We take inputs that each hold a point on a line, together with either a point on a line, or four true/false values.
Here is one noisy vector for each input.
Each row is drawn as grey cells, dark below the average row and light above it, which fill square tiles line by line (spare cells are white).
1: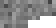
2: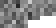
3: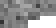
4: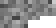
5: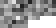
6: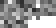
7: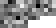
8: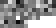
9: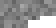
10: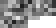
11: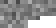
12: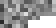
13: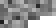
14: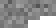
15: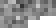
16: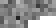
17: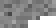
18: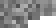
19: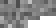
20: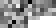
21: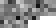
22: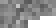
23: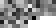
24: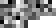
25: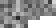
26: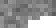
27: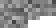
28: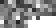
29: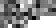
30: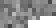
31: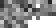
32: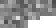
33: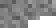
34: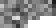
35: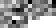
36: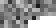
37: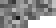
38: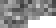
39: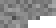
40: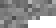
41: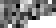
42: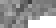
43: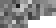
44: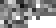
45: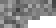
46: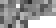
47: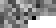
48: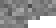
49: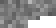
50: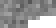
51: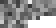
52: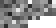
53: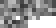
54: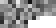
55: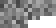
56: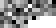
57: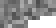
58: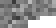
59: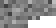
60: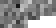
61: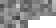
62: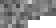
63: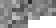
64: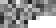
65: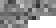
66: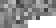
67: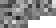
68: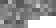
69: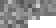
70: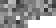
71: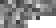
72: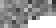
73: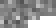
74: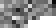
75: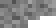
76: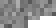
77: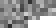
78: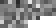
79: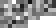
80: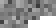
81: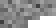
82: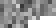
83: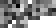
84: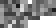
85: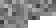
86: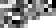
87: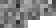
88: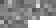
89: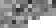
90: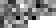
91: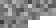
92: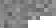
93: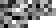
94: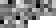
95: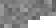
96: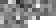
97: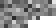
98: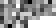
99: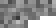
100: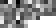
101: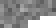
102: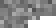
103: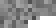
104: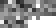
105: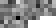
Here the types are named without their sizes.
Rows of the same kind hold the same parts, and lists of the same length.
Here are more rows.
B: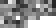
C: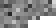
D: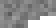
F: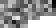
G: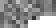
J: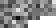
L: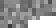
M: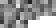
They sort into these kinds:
B, C, D, F, G, L, M
J

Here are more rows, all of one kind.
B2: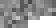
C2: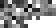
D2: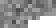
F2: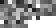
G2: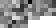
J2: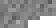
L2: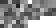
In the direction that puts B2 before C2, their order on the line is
B2, G2, F2, L2, C2, D2, J2.
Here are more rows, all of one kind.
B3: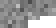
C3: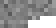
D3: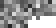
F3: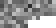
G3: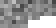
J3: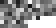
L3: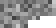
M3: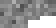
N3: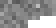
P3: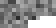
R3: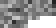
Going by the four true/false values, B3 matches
L3 and N3.
